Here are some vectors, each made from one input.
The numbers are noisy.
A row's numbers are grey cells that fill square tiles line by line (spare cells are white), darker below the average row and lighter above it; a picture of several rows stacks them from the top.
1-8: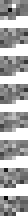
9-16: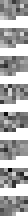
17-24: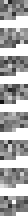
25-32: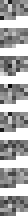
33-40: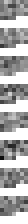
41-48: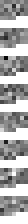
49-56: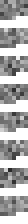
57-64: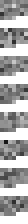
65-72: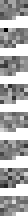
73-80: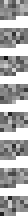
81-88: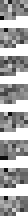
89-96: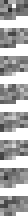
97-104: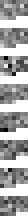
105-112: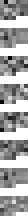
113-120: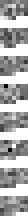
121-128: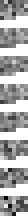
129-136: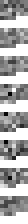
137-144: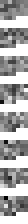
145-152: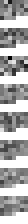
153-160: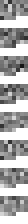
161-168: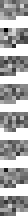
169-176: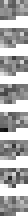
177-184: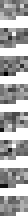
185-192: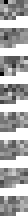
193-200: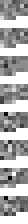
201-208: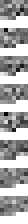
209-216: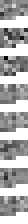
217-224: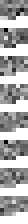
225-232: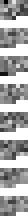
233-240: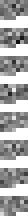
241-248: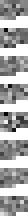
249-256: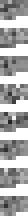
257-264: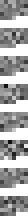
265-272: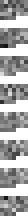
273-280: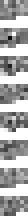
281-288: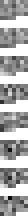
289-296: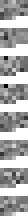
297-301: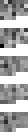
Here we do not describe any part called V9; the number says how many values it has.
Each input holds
a true/false value and a value of V9, together with either a fixed value, or a node of a 13-node tree.
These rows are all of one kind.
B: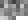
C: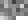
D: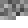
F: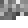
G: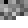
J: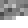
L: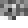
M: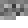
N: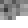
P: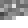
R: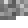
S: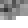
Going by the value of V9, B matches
C and L.
